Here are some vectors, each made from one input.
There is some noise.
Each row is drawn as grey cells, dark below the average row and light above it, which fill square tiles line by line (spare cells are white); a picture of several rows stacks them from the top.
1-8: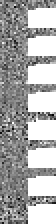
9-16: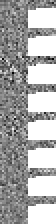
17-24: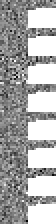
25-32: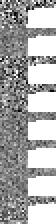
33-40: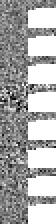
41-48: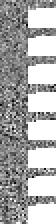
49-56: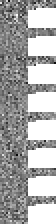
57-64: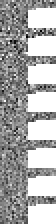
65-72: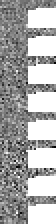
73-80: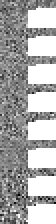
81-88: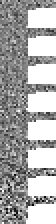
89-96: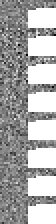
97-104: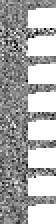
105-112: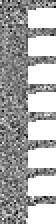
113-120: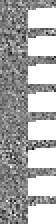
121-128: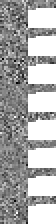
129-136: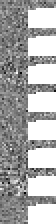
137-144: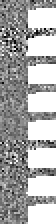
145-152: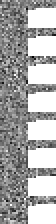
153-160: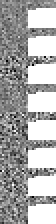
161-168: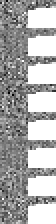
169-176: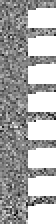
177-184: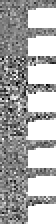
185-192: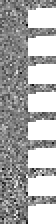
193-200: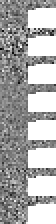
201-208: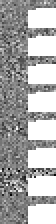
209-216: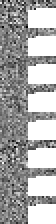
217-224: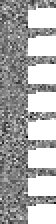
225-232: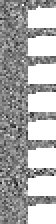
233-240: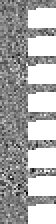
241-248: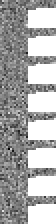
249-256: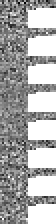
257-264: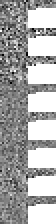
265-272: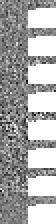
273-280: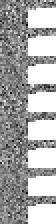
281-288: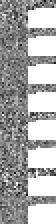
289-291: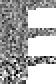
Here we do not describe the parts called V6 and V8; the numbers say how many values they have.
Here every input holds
a node of a 15-node tree, a true/false value, a value of V6 and a value of V8.
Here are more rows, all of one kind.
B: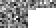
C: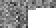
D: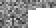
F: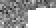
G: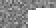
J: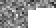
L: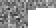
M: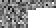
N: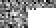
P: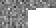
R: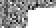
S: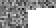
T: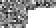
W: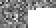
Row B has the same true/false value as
C, F, J and P.
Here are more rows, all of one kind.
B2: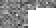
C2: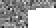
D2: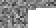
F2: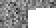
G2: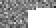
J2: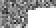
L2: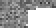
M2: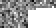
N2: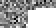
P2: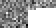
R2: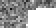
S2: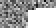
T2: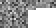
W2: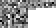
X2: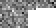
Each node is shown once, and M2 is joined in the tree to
D2, G2 and L2.
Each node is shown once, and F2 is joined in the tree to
C2, G2 and N2.
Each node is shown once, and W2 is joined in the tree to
T2.
